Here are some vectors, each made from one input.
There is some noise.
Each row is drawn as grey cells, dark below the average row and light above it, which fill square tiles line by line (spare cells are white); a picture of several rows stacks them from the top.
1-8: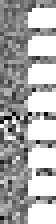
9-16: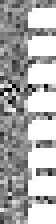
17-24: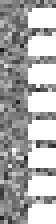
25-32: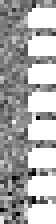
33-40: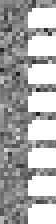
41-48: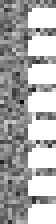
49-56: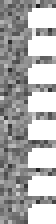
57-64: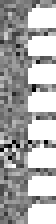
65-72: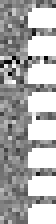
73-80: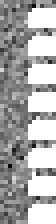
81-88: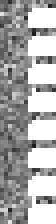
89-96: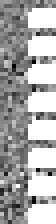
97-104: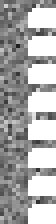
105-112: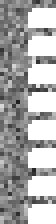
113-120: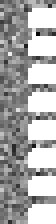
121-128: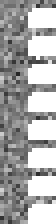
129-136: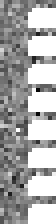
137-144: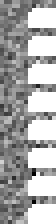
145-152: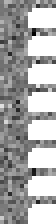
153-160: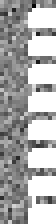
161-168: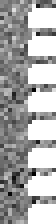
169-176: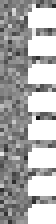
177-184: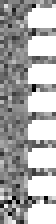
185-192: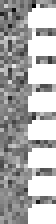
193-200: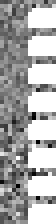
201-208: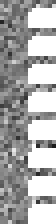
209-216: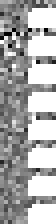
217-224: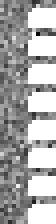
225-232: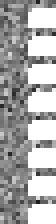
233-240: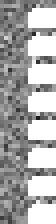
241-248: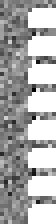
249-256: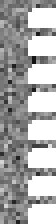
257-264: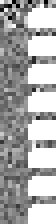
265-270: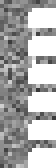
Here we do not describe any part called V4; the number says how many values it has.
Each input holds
a list of up to two items, each a true/false value and a value of V4.
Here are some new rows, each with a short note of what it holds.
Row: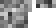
a list of one item
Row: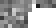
a list of one item
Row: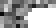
a list of one item
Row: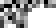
the empty list
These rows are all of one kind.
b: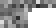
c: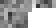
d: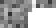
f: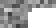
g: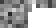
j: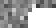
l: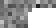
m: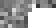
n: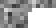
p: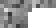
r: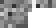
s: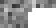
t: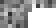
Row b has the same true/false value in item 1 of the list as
j, l and m.
